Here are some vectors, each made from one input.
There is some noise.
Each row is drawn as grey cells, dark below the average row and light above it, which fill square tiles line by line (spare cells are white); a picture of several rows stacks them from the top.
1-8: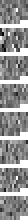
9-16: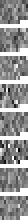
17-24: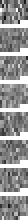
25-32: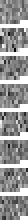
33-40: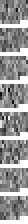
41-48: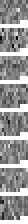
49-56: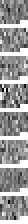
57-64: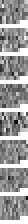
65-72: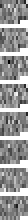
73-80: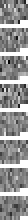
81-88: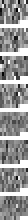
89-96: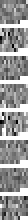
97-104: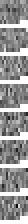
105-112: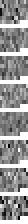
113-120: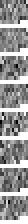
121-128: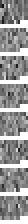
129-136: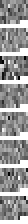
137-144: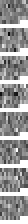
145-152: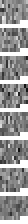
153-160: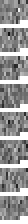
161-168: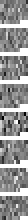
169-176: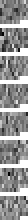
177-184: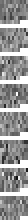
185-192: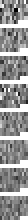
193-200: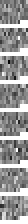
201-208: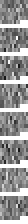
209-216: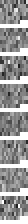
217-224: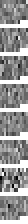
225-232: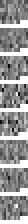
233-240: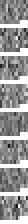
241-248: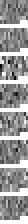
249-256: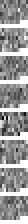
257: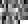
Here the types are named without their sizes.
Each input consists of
a point on each of two circles.
